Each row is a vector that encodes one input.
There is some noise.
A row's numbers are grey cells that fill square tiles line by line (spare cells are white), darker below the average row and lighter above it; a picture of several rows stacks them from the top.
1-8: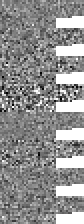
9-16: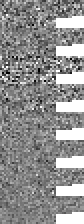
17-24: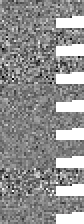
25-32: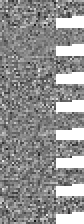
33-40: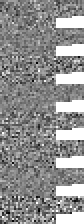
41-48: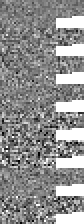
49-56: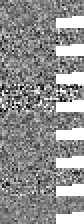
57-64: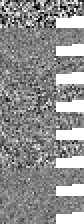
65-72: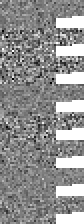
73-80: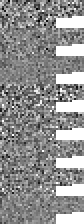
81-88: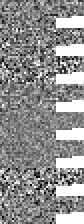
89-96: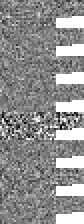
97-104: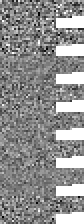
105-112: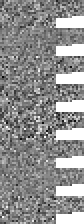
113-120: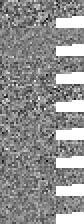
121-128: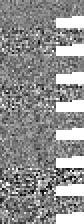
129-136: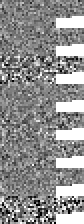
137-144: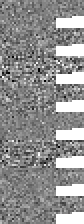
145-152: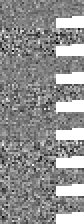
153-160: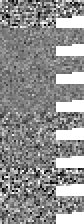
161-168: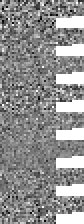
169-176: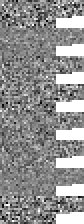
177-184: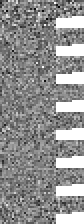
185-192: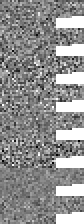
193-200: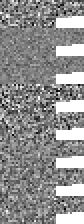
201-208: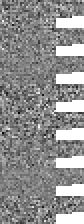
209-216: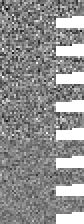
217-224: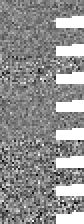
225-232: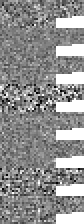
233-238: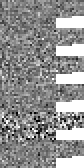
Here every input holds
a point on a 6-point circle, a point on an 8-point circle and a true/false value, together with a list of up to two points on a 5-point line.
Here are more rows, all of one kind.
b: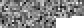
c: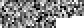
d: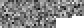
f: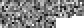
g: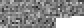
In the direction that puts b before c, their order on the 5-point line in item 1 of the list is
b, f, d, c, g.
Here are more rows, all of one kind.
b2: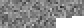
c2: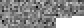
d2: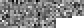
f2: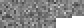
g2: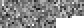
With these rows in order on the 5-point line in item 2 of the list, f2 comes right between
c2 and d2.
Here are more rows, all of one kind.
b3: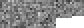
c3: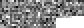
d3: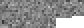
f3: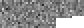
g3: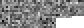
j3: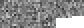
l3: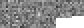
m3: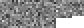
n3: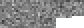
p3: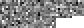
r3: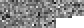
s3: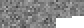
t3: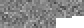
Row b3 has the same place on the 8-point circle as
d3 and n3.
